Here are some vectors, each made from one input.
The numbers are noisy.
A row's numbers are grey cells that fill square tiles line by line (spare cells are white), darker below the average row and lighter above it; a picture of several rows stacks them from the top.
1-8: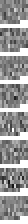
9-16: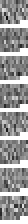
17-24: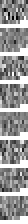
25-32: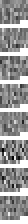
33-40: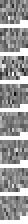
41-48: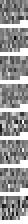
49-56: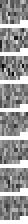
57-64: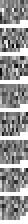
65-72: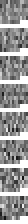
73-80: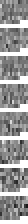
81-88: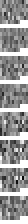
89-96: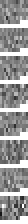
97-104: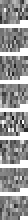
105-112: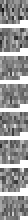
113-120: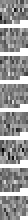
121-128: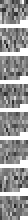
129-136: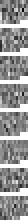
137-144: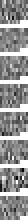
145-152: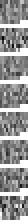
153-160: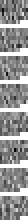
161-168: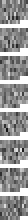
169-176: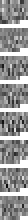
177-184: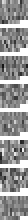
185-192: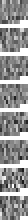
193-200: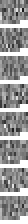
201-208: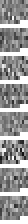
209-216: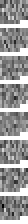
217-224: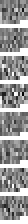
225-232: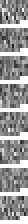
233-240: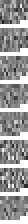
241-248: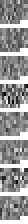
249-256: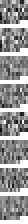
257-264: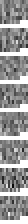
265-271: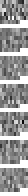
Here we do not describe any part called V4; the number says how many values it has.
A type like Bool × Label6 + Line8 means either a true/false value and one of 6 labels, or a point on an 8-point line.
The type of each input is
Circle6 × (Tree11 + V4) + List3(Line7).
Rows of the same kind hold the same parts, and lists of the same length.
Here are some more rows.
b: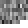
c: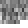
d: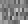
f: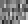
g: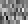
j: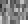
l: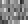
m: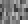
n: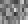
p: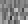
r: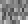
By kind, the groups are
b, f
c, d, p, r
g, n
j
l
m

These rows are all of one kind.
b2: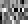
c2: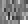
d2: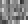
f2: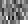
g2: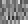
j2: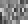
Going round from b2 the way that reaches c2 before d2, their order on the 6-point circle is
b2, g2, j2, c2, d2, f2.
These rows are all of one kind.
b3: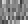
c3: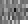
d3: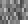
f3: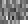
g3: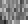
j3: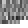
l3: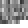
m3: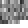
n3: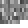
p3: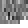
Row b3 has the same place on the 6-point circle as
d3, f3, g3 and m3.
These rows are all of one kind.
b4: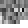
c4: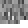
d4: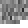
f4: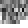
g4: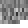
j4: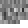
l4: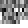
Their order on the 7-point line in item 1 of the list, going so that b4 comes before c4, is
j4, l4, b4, g4, c4, f4, d4.
